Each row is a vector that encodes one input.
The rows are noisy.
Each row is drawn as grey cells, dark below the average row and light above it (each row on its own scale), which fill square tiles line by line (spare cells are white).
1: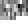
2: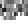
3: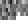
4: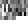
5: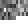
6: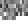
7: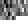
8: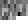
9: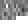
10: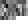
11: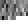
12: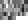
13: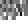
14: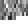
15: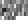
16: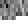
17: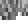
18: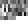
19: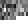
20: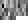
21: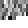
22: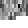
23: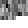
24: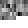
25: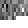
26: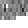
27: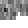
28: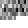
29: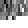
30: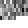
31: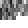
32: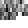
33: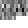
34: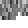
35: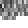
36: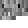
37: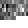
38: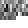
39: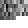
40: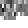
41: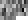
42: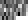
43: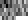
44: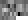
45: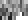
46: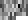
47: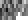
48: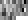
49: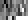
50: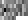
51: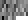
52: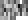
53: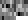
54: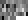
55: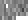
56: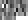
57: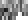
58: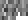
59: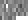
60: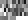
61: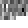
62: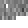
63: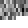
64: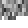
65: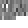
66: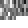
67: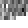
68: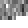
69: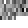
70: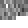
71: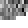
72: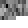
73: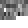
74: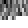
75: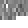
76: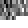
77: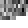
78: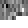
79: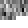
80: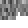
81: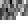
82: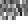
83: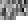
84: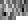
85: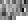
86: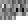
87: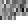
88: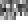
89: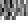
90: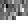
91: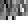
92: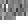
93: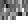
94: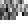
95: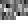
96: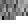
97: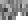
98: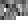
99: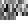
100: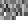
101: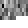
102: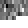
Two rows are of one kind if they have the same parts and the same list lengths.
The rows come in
2 kinds.
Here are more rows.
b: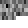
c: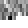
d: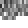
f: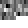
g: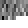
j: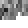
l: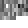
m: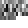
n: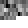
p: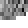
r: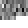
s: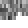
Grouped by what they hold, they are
b, f, n, p, r
c, d, g, j, l, m, s

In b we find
a point on a 6-point line and a point on an 8-point line.
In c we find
a point on a 6-point line and three true/false values.
